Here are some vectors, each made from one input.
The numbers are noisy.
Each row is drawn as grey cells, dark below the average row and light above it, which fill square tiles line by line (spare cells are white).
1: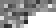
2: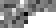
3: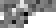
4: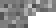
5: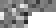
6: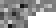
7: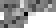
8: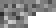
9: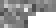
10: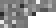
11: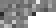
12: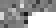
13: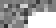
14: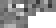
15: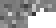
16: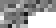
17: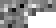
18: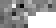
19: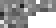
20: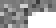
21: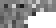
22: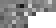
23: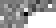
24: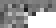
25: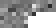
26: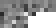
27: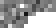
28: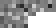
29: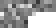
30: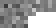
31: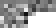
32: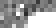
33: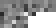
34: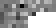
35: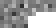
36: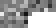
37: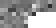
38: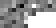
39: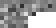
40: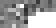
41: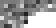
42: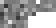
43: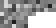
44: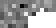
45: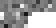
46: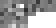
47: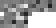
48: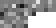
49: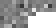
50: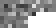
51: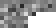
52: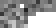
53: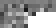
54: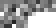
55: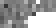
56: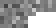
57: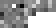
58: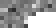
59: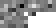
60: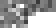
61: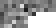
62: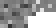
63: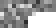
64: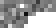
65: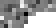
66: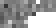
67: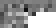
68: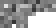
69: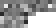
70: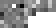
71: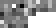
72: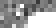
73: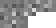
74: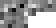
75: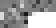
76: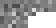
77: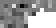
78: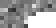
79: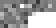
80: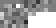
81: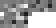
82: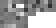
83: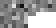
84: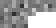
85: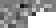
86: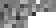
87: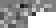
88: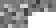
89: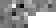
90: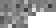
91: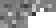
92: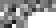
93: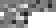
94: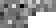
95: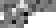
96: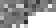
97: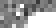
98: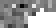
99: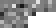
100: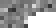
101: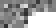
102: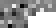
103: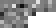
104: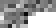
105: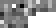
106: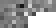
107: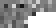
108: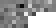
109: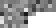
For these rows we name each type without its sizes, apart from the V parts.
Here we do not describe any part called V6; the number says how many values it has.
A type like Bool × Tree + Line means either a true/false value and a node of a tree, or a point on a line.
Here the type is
(Bool × Bool × Bool + V6) × Label.
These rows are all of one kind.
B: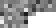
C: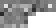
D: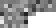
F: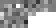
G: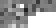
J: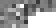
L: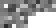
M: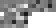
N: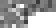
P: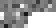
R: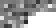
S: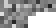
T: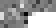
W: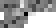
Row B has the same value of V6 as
D, J and T.
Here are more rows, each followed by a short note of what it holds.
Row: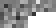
a label and three true/false values
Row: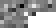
a label and three true/false values
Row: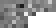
a label and three true/false values
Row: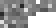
a label and three true/false values
